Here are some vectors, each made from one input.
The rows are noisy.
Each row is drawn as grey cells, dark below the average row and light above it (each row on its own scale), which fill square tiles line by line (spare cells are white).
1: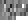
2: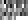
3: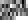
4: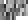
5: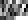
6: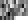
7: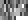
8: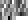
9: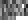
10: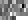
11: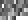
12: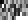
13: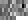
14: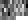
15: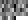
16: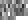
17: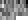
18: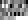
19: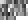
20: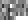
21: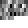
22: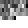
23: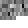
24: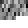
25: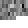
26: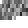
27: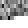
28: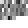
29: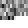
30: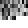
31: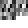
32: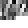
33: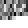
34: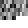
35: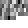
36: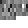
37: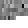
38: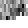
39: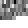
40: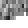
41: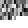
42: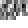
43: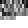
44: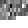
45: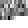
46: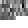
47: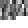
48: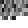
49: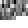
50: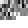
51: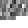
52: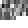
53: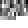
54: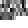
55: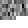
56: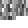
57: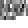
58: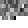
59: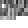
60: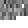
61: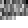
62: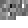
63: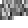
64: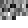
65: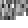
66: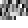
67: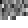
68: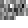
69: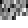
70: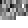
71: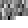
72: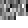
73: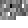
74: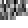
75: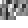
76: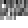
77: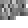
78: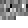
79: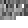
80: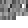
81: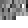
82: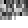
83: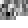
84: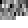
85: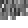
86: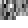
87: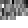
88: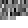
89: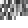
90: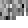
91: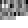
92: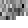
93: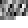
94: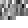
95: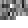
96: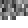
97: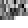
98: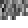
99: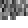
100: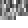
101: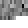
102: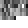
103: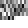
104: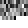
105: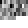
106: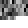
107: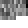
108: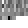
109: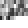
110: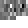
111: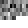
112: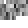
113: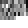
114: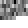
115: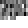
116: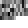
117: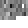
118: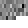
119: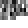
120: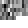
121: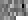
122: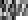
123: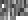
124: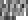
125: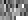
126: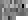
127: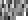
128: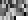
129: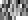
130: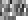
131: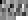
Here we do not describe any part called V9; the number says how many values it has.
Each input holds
a true/false value, together with either a point on a 6-point line, or a value of V9.
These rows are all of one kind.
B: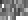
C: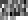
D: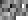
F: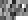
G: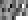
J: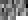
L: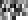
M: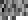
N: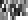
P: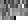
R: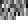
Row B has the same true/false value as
C, J, M and P.
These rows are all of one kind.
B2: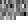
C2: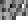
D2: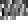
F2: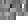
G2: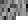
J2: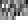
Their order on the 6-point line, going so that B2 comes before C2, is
J2, D2, B2, G2, C2, F2.
